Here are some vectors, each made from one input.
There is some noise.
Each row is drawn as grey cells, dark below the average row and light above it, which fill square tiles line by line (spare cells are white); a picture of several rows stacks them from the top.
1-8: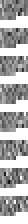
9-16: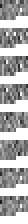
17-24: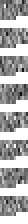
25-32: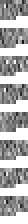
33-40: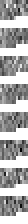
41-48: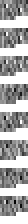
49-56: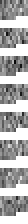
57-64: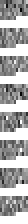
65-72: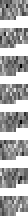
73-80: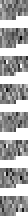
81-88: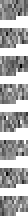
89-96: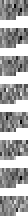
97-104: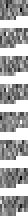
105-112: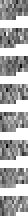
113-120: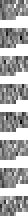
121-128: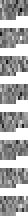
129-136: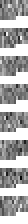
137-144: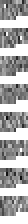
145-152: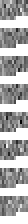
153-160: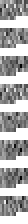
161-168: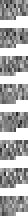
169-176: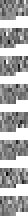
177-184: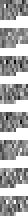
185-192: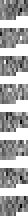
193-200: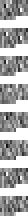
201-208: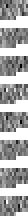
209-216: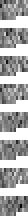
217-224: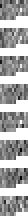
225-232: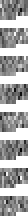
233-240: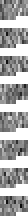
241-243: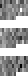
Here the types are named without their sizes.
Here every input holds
a true/false value, together with either a label, or a point on a line.
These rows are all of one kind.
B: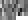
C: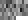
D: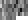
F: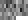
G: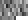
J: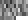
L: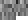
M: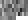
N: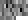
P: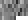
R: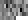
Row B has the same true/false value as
D, L, M and P.
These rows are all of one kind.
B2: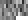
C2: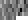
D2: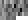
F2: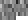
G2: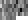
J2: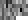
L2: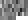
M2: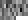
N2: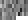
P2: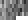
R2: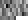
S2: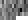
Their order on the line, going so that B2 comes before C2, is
B2, P2, S2, D2, M2, C2, J2, G2, L2, N2, R2, F2.
